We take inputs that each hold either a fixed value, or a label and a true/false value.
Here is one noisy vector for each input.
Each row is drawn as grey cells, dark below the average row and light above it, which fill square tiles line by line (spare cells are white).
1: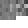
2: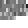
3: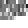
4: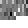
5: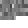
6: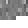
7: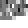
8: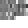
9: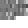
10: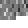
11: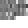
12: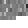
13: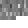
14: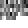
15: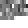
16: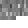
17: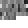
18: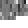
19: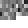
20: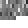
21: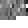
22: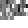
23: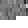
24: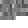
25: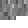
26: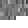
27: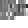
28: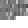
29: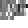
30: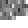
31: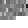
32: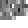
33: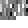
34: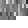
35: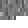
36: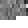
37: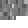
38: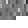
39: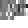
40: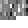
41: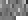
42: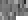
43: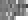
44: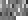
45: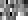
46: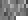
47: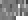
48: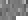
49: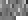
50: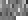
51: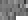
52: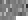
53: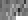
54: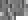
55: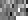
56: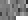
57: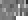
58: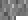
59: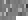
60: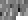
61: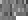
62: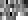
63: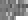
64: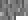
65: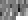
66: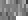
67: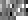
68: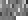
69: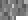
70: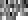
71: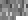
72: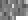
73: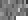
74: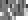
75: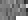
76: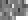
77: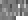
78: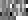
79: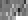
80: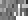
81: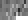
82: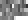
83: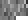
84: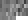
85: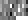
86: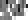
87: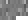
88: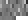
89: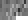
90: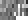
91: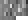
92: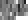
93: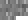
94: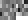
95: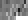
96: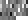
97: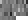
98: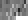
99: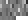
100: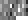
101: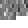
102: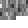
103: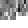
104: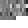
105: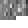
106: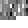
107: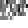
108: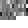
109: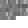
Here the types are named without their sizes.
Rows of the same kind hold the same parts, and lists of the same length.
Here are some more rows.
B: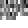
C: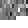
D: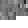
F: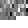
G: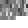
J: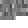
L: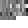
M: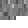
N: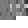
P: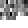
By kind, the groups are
B, P
C, D, F, G, J, L, M, N

